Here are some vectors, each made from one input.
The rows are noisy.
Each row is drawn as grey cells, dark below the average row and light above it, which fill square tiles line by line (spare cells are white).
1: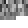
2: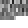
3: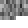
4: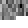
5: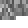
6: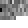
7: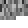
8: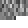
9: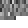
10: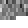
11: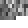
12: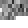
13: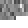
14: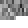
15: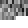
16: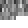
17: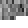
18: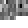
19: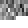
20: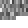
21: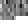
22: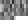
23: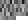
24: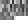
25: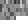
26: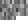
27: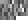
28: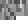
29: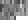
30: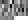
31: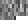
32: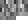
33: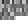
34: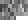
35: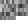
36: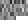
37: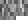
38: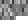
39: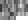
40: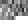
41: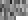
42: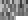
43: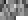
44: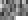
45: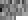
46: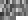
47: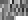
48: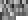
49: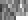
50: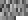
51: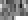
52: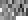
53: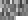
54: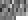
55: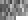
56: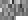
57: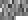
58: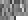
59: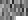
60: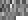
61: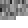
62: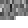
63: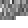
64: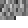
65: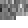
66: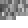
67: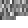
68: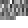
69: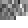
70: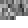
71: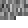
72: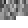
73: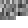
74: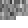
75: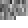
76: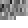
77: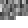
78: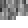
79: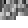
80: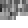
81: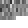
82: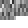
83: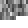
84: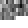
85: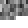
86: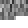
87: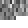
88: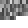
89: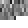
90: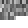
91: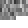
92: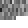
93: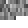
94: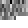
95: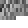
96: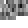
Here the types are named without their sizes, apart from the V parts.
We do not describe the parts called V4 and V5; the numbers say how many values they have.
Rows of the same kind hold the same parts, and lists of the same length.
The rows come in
2 kinds.
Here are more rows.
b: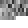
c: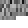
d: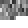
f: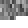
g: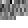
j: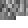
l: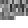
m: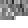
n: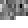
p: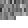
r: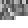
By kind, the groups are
b, d, f, l, m, n, r
c, g, j, p

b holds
a value of V4 and a value of V5.
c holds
a point on each of two circles.
